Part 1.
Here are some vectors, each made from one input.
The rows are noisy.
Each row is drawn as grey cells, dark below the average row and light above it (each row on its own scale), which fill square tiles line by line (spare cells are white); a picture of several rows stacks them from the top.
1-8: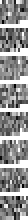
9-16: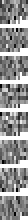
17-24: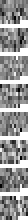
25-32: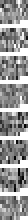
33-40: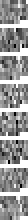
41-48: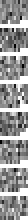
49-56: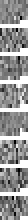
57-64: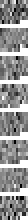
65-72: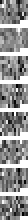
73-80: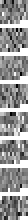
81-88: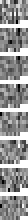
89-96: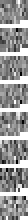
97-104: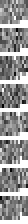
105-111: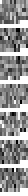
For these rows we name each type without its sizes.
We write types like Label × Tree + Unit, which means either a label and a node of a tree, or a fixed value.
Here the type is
Bool × Label × Label.
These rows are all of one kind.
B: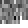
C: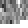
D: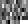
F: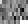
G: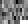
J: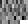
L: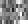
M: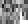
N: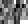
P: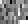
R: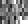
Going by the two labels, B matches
L and M.
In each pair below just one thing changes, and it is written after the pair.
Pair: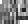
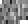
one of the two labels
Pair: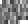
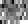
one of the two labels
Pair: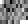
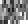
one of the two labels
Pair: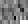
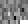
one of the two labels
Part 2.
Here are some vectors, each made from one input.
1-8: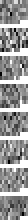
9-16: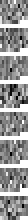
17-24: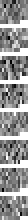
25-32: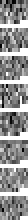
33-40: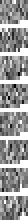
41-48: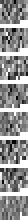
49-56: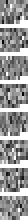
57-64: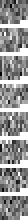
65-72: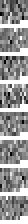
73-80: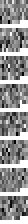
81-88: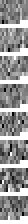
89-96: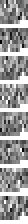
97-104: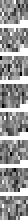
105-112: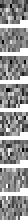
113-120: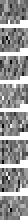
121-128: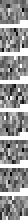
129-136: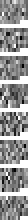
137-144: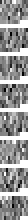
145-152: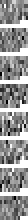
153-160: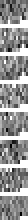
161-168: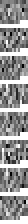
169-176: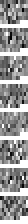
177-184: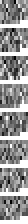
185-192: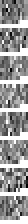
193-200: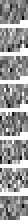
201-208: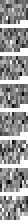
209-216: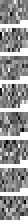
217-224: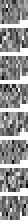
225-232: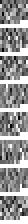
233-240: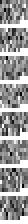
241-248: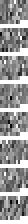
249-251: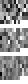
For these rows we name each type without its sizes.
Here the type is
(Label + Line) × Line × Line.
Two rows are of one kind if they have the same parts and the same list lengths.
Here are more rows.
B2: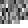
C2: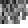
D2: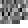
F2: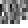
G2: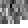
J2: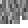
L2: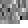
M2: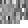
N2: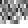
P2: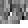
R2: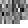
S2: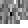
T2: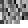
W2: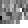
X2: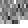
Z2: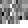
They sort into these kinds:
B2, C2, D2, F2, G2, J2, P2, T2
L2, M2, N2, R2, S2, W2, X2, Z2

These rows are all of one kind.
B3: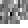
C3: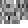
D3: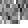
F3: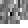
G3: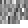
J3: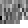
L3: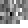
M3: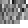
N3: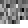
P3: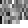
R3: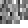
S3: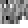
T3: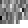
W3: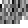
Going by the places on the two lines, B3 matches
F3, J3 and W3.
